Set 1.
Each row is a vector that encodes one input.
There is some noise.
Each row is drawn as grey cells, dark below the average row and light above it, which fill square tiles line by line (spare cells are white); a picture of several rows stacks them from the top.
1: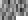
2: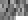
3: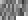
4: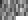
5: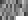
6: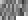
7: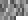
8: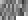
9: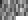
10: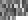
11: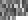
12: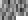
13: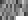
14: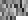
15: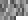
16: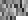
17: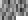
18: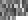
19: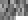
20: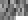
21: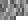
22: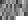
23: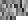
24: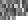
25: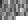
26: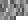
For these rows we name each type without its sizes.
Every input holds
three true/false values.
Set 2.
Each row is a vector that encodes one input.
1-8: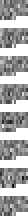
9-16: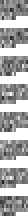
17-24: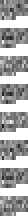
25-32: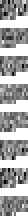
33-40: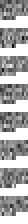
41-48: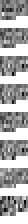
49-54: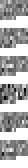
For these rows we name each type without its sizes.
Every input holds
either a fixed value, or three true/false values.
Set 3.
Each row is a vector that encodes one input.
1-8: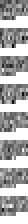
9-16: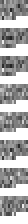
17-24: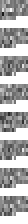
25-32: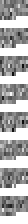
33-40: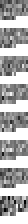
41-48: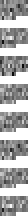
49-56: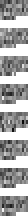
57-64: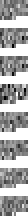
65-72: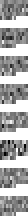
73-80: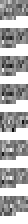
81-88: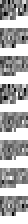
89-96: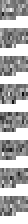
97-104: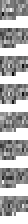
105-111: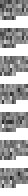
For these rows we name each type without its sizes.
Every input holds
either a fixed value, or three true/false values.
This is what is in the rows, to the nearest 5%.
About 5% of them hold a fixed value. The rest hold three true/false values.
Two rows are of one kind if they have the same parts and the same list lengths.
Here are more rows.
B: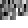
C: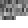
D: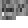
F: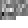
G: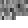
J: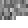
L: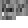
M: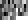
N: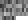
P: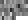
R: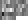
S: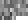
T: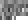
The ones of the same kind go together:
B, M
C, D, F, G, J, L, N, P, R, S, T

